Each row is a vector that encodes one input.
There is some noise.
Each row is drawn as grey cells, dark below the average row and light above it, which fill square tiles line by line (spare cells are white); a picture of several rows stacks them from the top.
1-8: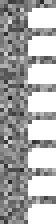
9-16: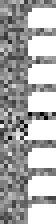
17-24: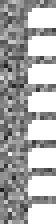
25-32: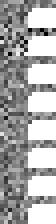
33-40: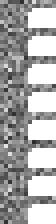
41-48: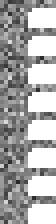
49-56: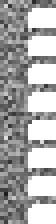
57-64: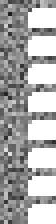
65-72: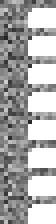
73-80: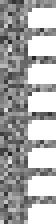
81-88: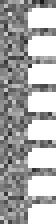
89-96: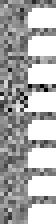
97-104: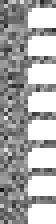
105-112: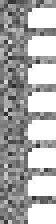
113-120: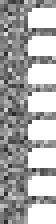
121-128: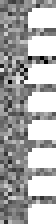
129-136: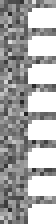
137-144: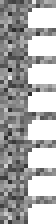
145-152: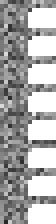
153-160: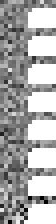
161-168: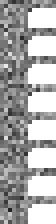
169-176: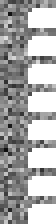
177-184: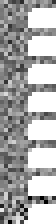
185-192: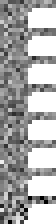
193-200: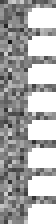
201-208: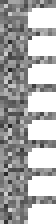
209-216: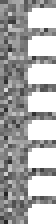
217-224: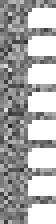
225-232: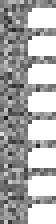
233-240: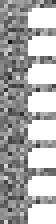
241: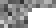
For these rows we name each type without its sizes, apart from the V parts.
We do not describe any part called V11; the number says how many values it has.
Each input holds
a list of items, each a point on each of two lines and a value of V11.
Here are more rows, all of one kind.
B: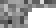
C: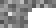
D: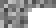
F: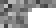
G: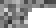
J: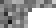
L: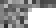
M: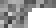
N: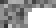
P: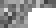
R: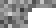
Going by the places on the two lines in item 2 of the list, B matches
D and F.
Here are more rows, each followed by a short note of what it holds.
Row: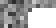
a list of one item
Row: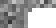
a list of two items
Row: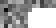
a list of two items
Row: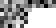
the empty list
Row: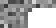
a list of one item
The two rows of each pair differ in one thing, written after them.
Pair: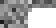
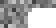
the value of V11 in item 1 of the list
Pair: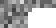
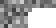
the place on one of the two lines in item 2 of the list
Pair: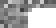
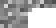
the value of V11 in item 2 of the list
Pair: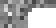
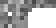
the place on one of the two lines in item 2 of the list
